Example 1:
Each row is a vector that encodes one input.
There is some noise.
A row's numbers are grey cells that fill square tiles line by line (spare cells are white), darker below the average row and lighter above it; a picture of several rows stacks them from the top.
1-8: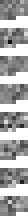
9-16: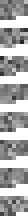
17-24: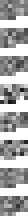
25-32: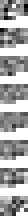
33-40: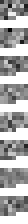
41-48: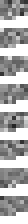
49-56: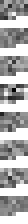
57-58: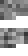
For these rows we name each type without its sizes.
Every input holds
a node of a tree and a true/false value.
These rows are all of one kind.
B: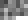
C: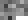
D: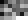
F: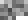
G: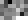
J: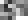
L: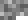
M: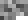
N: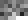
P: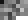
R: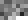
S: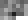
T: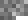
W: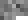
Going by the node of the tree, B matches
D, M and W.
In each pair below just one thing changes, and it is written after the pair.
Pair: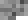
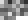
the true/false value
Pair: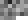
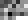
the true/false value
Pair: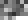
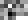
the node of the tree
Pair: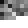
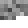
the true/false value
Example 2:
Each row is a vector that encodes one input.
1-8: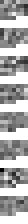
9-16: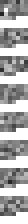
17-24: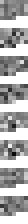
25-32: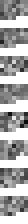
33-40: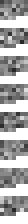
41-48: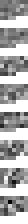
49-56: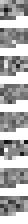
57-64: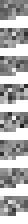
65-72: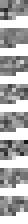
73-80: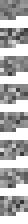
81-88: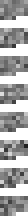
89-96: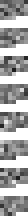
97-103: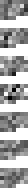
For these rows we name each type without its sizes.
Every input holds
a node of a tree and four true/false values.
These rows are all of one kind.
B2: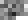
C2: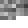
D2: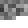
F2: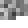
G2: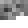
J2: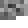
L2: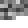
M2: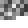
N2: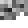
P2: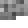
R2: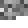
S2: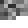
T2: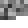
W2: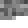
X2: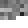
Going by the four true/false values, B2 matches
D2, J2, S2 and T2.
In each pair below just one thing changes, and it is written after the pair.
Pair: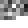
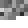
the node of the tree
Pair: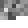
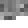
one of the four true/false values
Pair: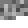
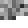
the node of the tree
